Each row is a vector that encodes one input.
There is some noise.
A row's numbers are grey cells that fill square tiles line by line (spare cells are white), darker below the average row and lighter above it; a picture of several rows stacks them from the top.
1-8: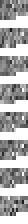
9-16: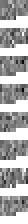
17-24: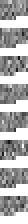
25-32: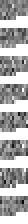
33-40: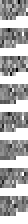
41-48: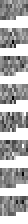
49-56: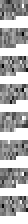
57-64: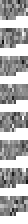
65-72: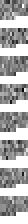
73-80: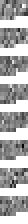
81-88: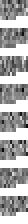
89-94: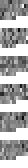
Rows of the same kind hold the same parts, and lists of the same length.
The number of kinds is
2.
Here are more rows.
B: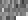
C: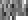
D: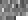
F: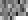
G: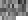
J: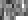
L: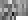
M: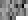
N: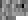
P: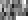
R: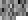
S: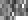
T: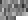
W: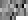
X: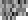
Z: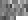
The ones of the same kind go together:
B, D, L, M, N, T, W, Z
C, F, G, J, P, R, S, X

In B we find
a point on a 6-point line and three true/false values.
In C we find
a point on a 6-point line and a point on a 9-point line.
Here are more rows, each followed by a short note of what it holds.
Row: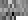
a point on a 6-point line and three true/false values
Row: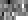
a point on a 6-point line and a point on a 9-point line
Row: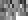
a point on a 6-point line and a point on a 9-point line
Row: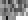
a point on a 6-point line and a point on a 9-point line
